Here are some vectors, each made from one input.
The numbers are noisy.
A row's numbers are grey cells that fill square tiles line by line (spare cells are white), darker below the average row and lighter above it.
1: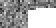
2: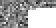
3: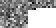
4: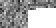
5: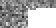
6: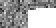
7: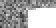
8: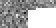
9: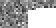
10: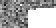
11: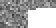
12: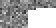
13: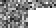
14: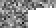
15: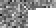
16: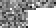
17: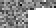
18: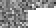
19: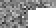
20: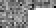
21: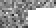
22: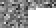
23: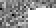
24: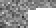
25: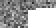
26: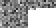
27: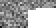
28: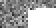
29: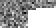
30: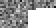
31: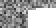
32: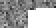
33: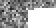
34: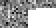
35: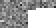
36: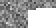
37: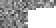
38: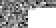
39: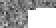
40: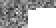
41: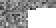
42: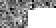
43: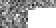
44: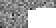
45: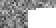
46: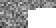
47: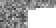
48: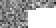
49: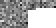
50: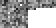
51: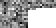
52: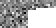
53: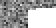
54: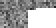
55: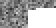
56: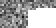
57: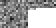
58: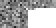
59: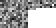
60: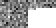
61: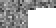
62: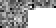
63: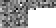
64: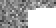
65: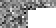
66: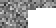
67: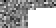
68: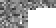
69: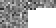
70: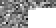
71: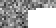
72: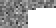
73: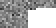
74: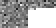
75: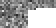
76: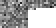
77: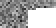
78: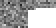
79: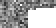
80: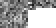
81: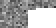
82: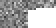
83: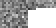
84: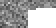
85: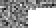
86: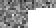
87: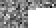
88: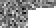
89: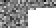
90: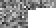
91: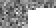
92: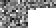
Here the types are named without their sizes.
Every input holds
either a point on each of two lines, or four true/false values.
